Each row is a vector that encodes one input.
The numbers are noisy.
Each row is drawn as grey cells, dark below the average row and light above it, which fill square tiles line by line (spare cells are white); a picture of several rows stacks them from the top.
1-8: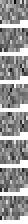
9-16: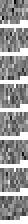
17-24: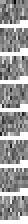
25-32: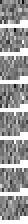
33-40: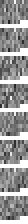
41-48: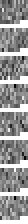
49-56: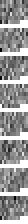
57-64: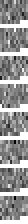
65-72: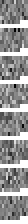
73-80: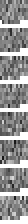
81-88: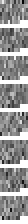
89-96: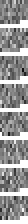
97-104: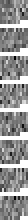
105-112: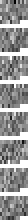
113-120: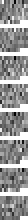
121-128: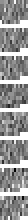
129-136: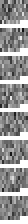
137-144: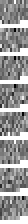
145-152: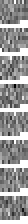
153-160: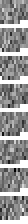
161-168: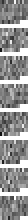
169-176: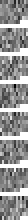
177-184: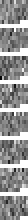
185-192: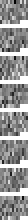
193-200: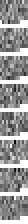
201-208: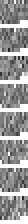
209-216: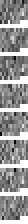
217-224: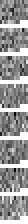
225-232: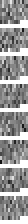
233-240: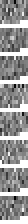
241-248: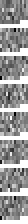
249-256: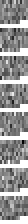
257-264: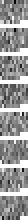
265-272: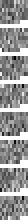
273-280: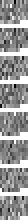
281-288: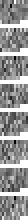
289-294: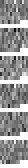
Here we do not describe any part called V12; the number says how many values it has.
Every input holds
a value of V12, together with either a point on a 5-point circle and a true/false value, or a point on a 5-point line.
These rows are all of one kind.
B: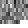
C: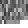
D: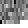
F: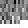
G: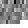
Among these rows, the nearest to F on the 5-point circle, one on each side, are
D and G.
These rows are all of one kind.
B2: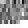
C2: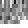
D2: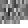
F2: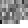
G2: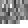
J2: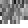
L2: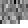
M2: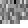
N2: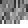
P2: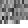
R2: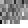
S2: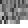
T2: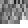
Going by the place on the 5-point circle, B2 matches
J2 and R2.
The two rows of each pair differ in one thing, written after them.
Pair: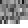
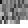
the true/false value
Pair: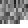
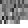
the value of V12
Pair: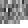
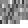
the value of V12
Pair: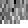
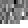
the value of V12
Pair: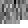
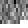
the value of V12
